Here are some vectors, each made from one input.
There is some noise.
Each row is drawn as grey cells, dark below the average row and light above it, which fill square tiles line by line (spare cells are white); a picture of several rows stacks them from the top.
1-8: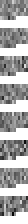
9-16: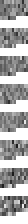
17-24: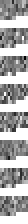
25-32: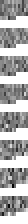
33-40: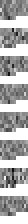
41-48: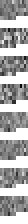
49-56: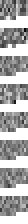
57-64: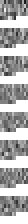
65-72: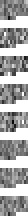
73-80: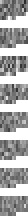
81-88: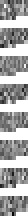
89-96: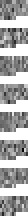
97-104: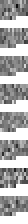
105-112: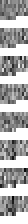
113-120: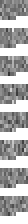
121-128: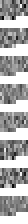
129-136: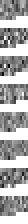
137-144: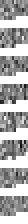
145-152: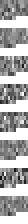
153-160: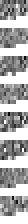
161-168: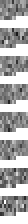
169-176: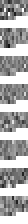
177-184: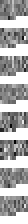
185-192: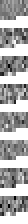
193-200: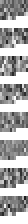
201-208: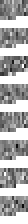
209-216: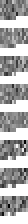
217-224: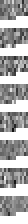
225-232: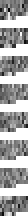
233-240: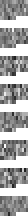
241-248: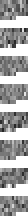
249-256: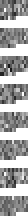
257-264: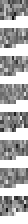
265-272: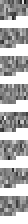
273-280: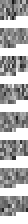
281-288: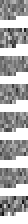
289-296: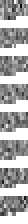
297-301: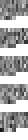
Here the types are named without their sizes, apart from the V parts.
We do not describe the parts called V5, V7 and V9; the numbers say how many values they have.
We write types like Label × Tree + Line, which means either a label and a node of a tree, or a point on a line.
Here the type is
(Line + V5) × V9 + List(Circle × Label × V7).
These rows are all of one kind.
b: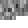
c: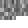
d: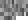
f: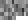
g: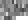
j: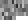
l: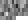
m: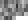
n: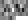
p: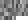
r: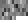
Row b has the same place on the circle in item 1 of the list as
f, l, m and n.
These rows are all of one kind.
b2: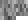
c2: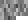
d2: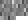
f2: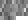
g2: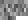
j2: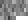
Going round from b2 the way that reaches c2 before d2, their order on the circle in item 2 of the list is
b2, f2, g2, c2, j2, d2.
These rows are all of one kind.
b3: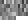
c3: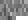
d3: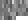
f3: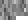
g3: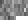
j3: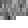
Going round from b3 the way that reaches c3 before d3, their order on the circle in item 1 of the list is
b3, c3, g3, j3, d3, f3.
